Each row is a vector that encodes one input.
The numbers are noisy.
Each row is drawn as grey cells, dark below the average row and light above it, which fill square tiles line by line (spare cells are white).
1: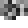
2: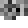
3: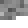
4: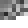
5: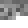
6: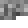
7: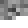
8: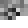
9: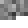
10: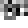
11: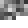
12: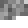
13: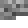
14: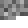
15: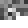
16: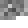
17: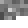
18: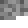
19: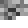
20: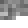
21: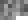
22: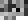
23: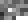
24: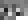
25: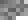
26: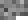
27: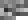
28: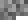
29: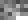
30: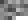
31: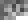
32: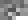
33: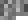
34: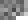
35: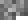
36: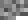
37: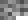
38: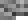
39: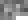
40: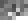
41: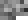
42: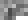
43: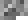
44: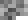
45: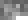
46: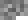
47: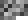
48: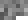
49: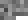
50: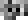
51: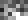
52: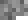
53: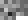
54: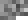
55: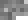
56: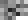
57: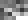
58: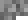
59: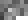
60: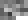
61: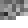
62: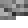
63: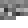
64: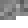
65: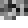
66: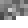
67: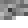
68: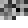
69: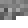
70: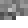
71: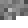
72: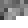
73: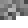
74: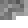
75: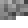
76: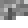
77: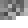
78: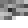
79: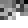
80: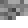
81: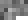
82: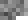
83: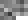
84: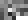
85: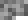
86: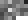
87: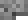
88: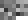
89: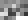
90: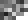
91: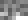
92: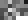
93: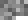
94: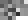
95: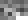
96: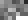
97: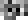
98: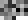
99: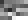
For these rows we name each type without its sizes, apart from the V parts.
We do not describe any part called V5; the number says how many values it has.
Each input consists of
a list of items, each a true/false value and a value of V5.
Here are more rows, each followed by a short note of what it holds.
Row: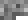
a list of one item
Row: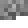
a list of one item
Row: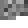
a list of one item
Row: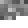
a list of one item
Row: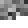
a list of one item
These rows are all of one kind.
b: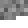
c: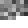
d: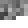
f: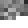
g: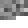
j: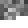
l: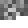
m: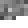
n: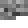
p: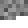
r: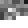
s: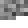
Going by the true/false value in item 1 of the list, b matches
d, g, l and p.
